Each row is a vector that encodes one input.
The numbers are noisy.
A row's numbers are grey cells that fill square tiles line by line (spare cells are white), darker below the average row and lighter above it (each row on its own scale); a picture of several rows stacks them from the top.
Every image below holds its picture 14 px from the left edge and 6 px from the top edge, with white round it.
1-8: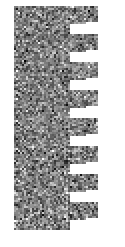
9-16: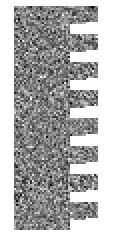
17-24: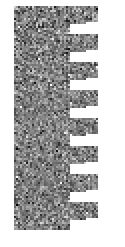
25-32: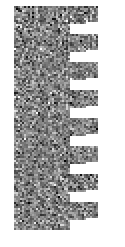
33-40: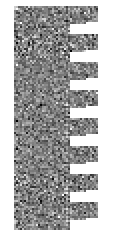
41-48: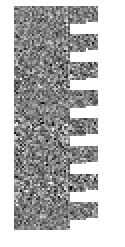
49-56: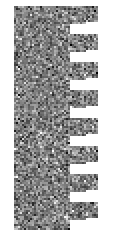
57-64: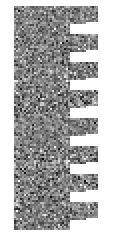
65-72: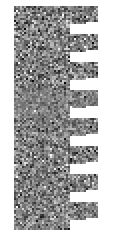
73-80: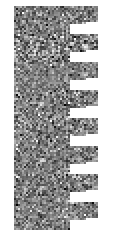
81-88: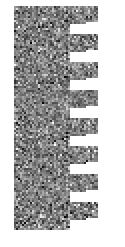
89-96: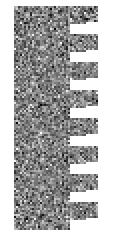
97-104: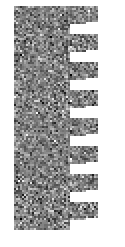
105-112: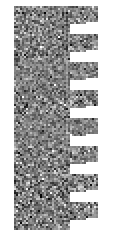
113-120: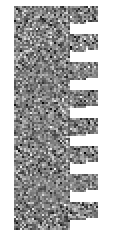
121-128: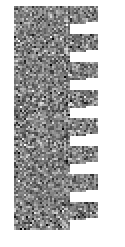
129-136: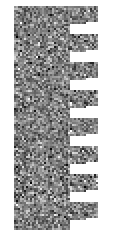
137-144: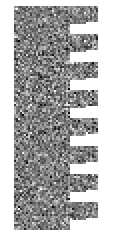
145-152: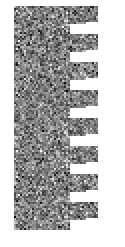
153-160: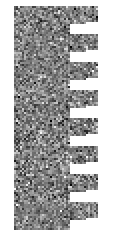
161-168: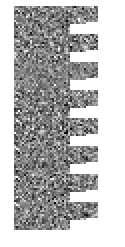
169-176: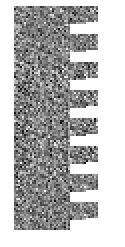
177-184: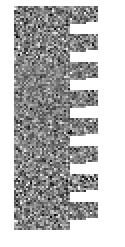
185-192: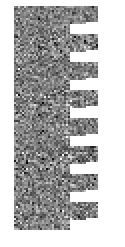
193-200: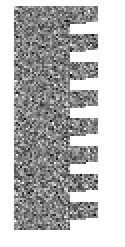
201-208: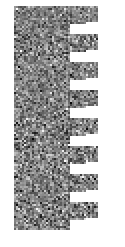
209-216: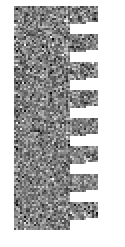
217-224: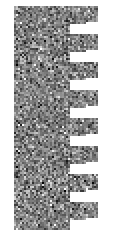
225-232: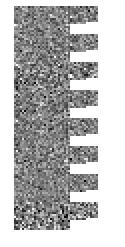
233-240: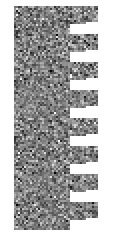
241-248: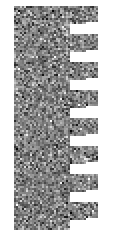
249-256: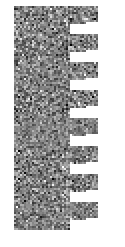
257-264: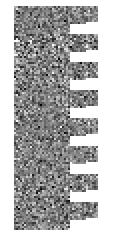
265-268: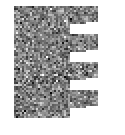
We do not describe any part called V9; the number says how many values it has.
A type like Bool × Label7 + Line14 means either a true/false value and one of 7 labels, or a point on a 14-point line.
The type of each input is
Label10 × Line11 + Line6 × (Line7 + V9).
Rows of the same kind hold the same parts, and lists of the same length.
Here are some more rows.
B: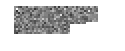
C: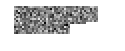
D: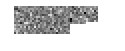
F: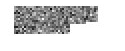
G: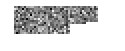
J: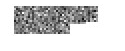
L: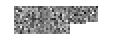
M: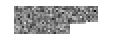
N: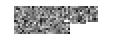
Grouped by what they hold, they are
B, C, F, G
D, L, N
J, M

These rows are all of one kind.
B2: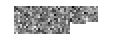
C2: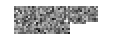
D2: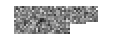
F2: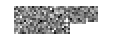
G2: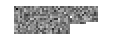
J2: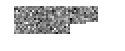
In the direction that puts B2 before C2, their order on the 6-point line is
G2, J2, D2, F2, B2, C2.
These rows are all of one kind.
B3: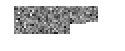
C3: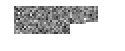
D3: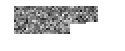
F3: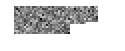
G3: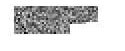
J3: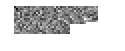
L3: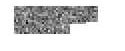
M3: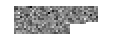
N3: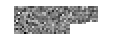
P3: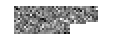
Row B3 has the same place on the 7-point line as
G3 and N3.
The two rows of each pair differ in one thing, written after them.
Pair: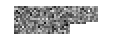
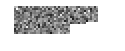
the label
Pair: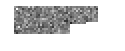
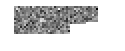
the place on the 11-point line
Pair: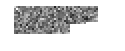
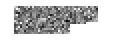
the place on the 11-point line
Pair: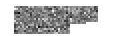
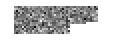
the place on the 11-point line
